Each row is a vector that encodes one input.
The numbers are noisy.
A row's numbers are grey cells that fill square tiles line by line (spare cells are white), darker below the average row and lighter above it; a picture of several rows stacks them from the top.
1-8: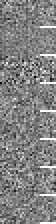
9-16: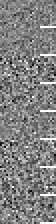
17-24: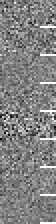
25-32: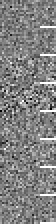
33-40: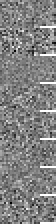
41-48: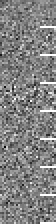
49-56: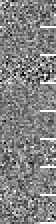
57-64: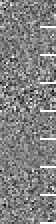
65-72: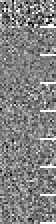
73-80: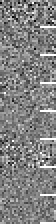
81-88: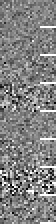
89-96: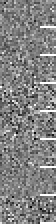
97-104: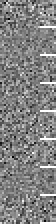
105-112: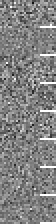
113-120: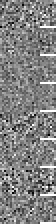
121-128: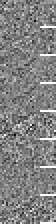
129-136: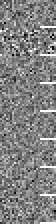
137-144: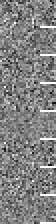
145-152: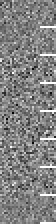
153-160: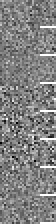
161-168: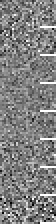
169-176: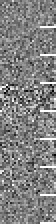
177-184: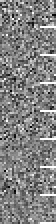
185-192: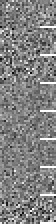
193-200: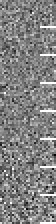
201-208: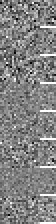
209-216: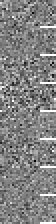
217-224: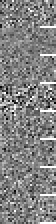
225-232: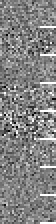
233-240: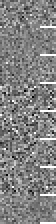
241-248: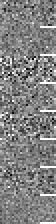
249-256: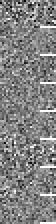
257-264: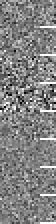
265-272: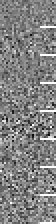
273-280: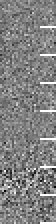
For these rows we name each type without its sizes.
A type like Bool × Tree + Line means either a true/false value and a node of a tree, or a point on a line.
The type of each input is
List(Line).
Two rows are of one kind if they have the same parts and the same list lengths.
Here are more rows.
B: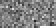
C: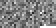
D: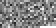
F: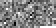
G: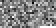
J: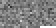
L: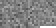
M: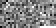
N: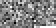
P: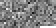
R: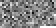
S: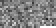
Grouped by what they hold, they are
B, C, F, J, P, R
D
G, L, M, N, S

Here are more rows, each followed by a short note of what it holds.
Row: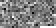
a list of two items
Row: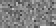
a list of two items
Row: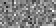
a list of two items
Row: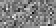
a list of two items
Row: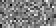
the empty list
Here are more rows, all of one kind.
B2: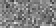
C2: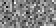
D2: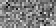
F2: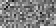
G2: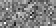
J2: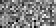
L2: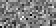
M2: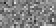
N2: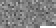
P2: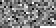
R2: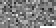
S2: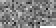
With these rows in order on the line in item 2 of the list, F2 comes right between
J2 and R2.
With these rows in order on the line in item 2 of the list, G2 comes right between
N2 and P2.
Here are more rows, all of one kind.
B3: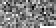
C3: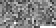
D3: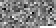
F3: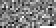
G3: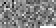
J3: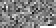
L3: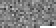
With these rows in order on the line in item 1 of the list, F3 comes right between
J3 and L3.
